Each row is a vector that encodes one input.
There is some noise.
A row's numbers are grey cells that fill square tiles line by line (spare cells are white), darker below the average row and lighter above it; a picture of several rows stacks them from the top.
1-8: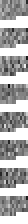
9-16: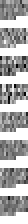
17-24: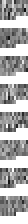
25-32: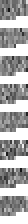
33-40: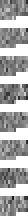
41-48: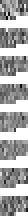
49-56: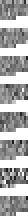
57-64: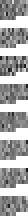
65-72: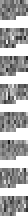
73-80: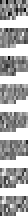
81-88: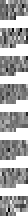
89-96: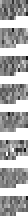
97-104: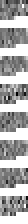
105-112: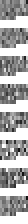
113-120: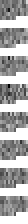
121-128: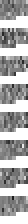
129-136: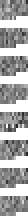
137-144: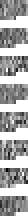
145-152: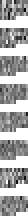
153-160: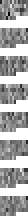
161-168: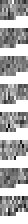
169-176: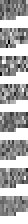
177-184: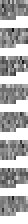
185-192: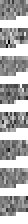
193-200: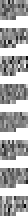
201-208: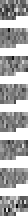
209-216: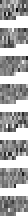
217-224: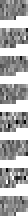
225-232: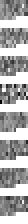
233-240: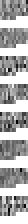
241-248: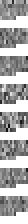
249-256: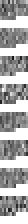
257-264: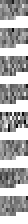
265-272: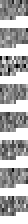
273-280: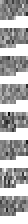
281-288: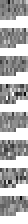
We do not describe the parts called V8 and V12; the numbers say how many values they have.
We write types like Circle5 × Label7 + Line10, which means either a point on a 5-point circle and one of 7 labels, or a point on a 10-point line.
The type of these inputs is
Bool × (Line9 + V12) + V8.
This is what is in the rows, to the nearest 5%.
About 80% of them hold a true/false value, together with either a point on a 9-point line, or a value of V12. The rest hold a value of V8.
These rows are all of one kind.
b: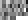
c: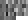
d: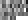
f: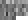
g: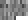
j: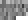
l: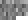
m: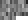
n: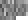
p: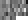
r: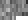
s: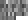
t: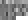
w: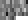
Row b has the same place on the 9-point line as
f, j, n and w.
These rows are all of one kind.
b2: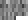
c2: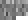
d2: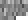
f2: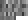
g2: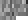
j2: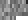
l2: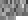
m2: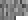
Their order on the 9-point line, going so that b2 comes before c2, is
f2, b2, j2, m2, g2, d2, c2, l2.
